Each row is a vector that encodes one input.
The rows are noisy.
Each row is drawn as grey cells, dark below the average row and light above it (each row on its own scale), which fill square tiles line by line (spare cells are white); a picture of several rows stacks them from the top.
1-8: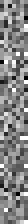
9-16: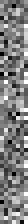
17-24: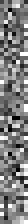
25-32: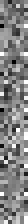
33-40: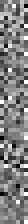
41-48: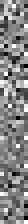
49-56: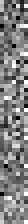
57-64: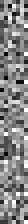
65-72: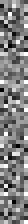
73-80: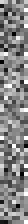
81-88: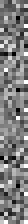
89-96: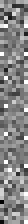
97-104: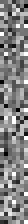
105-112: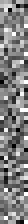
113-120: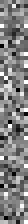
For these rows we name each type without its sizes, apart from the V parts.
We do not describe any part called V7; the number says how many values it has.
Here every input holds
a label, together with either a point on a circle and a true/false value, or a value of V7.
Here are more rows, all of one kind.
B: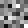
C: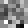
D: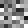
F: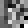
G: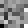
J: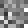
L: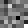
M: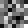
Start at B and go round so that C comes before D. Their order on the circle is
B, M, L, J, C, G, D, F.
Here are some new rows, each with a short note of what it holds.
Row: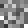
a point on a circle, a label and a true/false value
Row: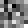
a point on a circle, a label and a true/false value
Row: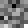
a label and a value of V7
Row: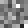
a point on a circle, a label and a true/false value
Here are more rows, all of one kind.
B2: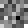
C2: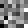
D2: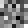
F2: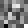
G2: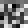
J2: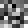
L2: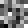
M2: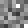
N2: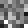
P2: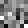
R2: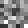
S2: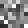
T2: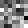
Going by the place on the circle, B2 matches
L2 and P2.
